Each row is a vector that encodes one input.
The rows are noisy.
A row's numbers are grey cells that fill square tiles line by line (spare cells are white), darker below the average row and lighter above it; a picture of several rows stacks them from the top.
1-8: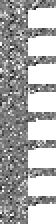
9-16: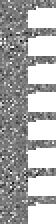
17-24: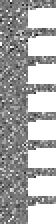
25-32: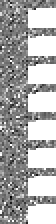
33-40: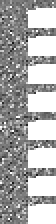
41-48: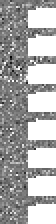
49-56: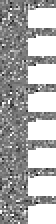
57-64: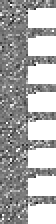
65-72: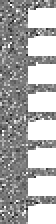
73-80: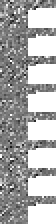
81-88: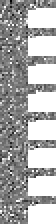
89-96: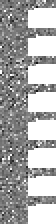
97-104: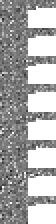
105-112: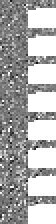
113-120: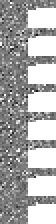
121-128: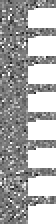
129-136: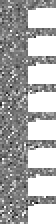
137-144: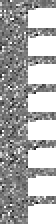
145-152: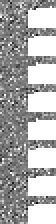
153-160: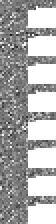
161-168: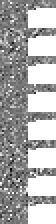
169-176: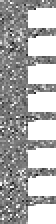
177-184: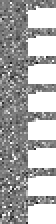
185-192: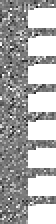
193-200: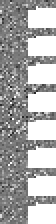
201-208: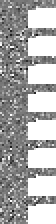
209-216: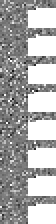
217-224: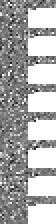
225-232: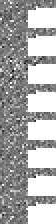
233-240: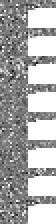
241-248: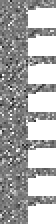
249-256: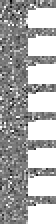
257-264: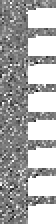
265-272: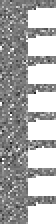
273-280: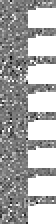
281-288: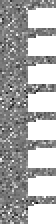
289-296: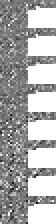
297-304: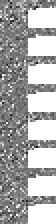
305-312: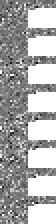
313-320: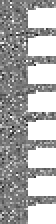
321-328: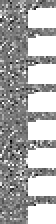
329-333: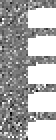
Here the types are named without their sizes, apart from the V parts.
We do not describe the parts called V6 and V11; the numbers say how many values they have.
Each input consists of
either a point on a circle, or a fixed value, or a true/false value, a value of V6 and a value of V11.
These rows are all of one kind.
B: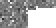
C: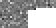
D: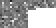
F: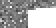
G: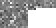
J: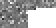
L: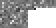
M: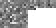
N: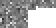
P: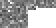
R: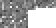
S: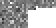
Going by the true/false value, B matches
D, F and G.
